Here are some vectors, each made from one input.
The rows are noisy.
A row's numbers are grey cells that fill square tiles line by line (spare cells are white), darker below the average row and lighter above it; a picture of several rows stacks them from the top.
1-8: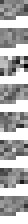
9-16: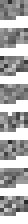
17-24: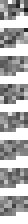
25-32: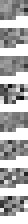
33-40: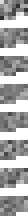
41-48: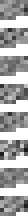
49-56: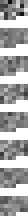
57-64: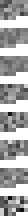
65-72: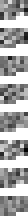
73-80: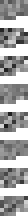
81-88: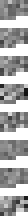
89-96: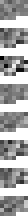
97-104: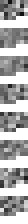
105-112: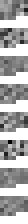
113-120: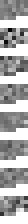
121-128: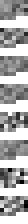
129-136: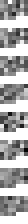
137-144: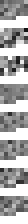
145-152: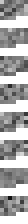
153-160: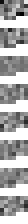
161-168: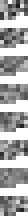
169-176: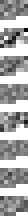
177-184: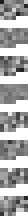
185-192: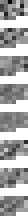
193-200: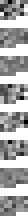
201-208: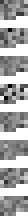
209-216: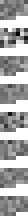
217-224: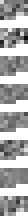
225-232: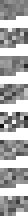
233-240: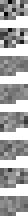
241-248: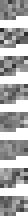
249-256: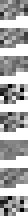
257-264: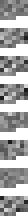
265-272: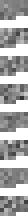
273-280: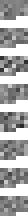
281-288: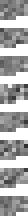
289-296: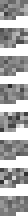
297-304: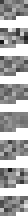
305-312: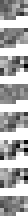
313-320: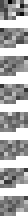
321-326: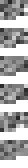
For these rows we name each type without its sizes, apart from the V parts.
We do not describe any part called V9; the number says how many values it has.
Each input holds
a list of items, each a true/false value and a value of V9.
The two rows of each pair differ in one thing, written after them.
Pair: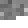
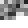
the value of V9 in item 2 of the list
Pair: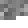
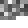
the true/false value in item 2 of the list
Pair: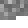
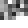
the true/false value in item 1 of the list
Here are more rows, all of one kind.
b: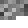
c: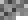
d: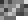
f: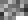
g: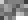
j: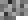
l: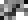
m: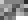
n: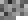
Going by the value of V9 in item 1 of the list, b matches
g, m and n.
